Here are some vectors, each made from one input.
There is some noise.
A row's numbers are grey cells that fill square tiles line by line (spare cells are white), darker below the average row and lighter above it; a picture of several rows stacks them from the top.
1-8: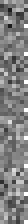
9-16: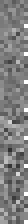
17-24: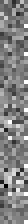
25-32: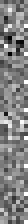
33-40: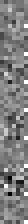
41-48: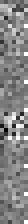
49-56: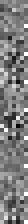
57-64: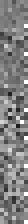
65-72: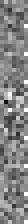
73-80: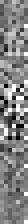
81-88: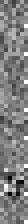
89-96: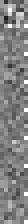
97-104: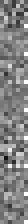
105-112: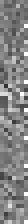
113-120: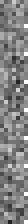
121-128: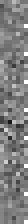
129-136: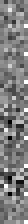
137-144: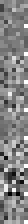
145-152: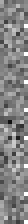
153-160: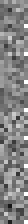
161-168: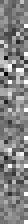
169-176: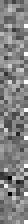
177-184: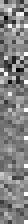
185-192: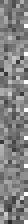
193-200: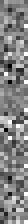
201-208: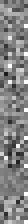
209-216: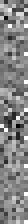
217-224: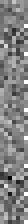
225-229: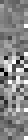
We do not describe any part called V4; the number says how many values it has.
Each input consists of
a list of up to two items, each a true/false value and a value of V4.
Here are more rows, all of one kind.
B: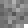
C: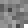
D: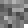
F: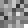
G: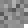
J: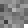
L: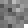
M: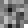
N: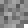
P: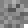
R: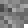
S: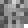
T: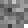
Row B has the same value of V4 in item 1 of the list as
F, G, M and P.
